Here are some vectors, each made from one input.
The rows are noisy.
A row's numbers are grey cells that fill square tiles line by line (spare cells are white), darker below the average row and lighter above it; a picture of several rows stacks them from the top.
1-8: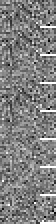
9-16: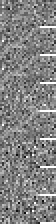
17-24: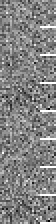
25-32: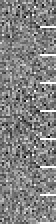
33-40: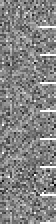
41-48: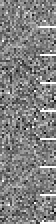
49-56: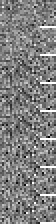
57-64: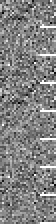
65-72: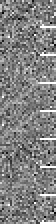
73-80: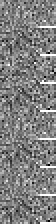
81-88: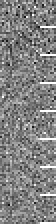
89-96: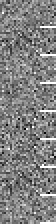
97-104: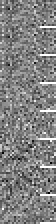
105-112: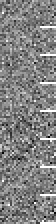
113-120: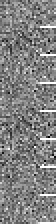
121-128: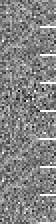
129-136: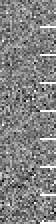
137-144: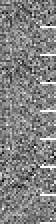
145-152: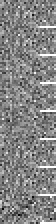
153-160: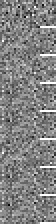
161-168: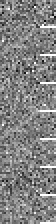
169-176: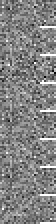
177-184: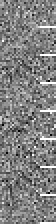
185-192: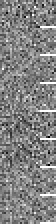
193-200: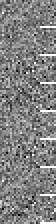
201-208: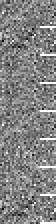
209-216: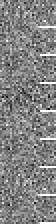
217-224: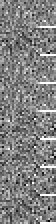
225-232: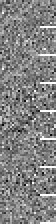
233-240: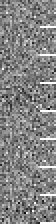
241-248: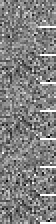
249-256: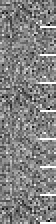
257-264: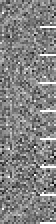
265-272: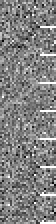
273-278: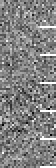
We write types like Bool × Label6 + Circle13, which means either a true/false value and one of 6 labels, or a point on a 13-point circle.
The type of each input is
Bool × Bool × Bool.
